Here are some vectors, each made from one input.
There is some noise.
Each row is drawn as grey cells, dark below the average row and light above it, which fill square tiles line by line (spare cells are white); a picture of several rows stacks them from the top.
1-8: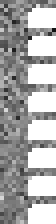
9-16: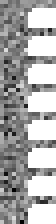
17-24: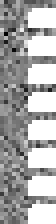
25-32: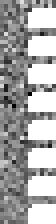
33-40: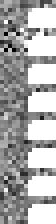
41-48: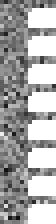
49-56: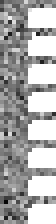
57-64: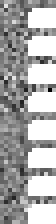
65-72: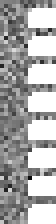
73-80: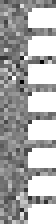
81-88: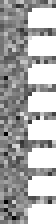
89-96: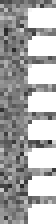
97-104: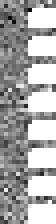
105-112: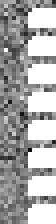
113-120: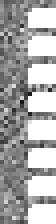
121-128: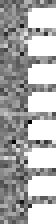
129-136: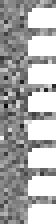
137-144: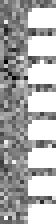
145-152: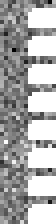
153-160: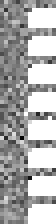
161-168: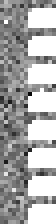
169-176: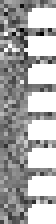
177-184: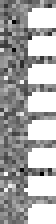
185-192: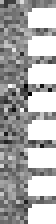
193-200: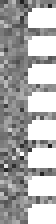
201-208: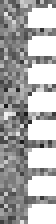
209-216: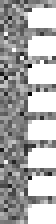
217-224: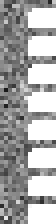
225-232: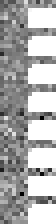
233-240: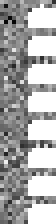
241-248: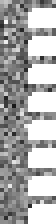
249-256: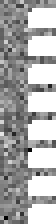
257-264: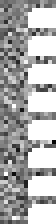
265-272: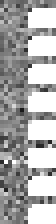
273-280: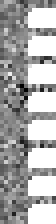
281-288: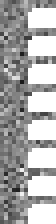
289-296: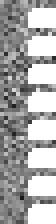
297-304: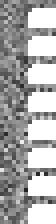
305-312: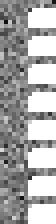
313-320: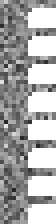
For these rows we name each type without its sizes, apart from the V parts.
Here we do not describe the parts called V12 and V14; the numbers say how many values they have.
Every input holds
a point on each of two circles, a true/false value, a value of V12 and a value of V14.
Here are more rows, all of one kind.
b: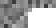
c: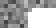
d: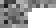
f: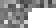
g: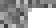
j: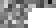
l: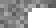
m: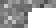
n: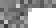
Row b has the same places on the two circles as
c, g and n.
